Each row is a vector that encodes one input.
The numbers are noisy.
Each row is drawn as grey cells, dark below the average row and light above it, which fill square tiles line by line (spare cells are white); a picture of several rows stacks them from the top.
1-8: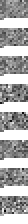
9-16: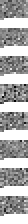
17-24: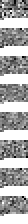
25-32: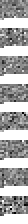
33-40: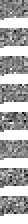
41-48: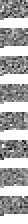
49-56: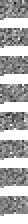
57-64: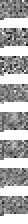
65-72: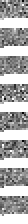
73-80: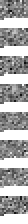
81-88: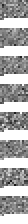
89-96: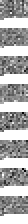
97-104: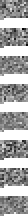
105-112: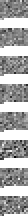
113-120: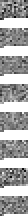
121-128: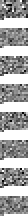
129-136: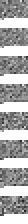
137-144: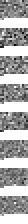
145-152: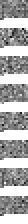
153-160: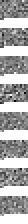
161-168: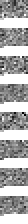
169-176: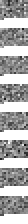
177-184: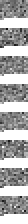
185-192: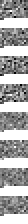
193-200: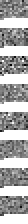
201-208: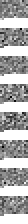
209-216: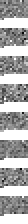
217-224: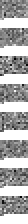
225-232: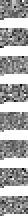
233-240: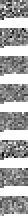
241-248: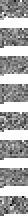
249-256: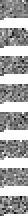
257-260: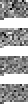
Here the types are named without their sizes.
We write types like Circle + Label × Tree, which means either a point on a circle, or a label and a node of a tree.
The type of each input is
Bool × (Label + (Line + Tree) × Tree).
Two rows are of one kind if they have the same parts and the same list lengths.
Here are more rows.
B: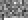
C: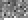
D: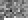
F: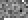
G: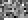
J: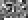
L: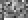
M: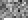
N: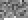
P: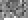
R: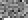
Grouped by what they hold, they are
B, C, N, P
D, F, L, M, R
G, J

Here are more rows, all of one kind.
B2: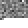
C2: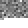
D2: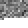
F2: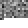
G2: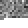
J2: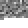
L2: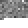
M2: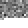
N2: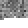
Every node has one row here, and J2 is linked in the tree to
B2 and C2.
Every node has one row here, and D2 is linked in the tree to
G2.
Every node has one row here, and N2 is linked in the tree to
F2.
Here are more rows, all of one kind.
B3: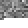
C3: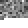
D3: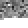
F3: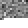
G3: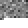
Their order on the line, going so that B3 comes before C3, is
B3, F3, D3, C3, G3.
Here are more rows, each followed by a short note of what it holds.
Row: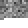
a point on a line, a node of a tree and a true/false value
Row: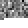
a label and a true/false value
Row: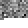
a node of each of two trees and a true/false value
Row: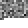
a node of each of two trees and a true/false value
